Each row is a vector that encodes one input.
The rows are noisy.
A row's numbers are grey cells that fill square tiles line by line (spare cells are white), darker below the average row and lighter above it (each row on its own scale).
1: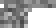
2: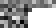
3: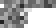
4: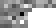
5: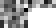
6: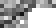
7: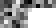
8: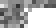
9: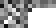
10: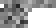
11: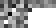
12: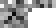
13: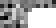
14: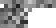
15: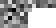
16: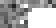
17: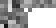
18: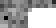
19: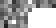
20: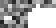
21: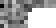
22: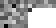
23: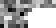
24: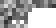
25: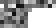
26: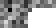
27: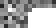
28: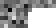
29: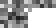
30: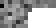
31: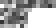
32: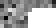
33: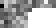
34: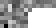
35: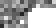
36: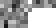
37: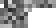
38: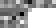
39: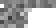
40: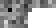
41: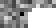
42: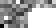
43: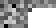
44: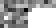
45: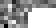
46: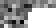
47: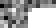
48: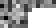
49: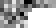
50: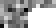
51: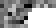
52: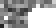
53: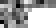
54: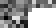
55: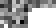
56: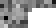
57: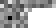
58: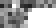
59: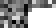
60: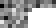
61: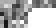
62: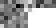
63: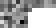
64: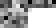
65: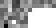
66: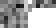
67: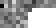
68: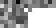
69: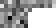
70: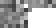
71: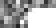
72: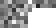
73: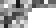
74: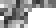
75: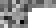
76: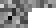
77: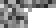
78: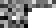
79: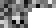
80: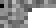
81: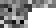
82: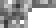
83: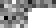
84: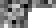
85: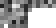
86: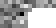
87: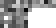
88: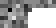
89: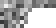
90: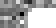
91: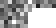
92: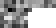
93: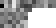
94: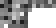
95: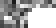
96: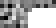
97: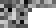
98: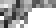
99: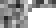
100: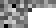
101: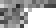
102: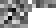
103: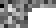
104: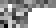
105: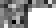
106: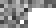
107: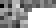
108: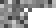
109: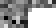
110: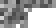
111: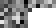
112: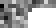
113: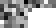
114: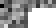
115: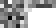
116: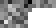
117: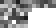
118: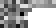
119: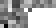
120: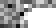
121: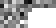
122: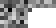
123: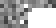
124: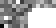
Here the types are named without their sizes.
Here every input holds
a node of a tree, together with either a label, or a node of a tree and a true/false value.
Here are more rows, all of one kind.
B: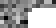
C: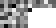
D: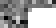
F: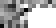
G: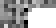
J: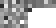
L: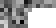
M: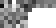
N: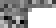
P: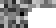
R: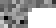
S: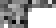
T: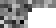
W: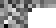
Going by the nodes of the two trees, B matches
D, G, N and S.
